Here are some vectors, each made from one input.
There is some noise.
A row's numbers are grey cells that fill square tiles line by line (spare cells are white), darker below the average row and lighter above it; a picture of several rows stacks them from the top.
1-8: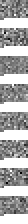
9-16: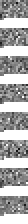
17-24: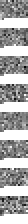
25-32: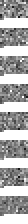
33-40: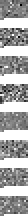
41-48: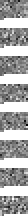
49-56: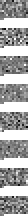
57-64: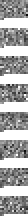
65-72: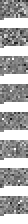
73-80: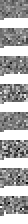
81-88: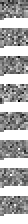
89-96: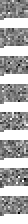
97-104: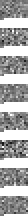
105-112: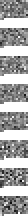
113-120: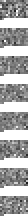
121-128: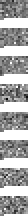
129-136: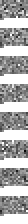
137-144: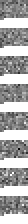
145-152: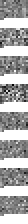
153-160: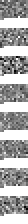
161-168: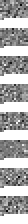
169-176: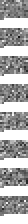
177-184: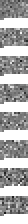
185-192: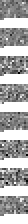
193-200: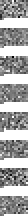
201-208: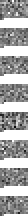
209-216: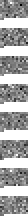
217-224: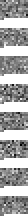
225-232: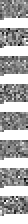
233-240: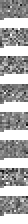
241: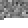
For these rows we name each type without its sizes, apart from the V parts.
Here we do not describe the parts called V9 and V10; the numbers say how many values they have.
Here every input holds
four true/false values and a value of V9, together with either a point on a line, or a value of V10.
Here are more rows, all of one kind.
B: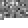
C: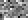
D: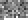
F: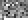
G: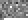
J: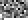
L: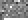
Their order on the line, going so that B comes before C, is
G, L, J, F, D, B, C.
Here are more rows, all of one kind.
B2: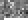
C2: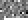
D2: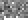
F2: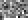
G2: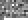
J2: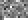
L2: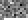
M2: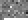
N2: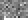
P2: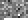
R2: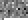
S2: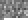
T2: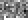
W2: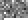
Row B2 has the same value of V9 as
C2, F2, L2 and M2.
